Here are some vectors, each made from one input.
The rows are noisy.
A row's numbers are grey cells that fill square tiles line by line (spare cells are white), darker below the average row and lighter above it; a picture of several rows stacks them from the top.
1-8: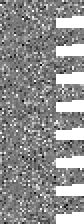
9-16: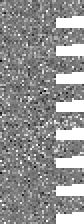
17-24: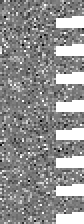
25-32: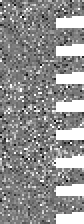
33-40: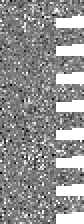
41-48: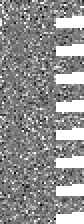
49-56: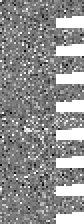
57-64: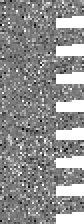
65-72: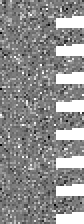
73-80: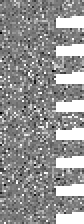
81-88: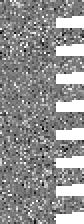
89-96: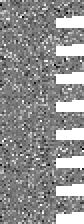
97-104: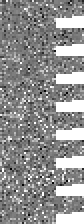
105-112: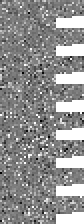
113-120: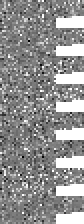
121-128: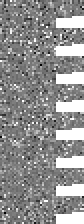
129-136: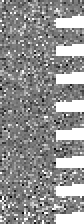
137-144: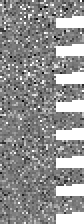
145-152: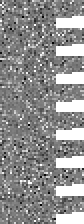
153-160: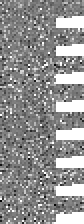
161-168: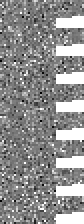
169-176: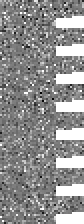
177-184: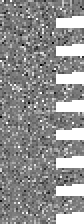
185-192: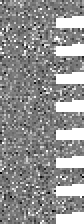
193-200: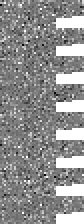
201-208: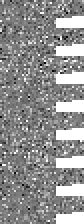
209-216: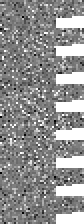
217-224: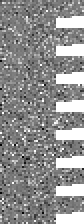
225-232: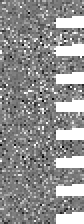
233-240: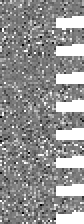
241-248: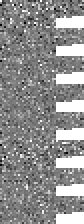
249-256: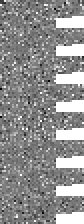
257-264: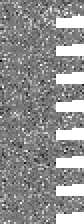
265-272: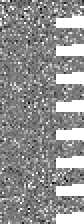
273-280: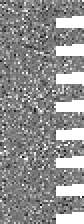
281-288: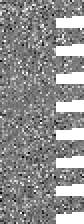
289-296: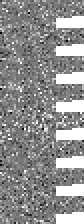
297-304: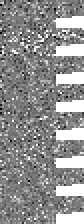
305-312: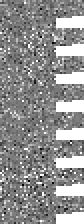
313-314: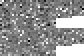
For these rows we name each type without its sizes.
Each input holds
a point on a line, together with either a point on a line, or a node of a tree.
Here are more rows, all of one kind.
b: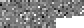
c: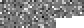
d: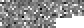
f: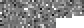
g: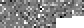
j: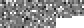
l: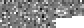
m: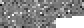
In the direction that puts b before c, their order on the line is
d, l, b, m, g, f, c, j.
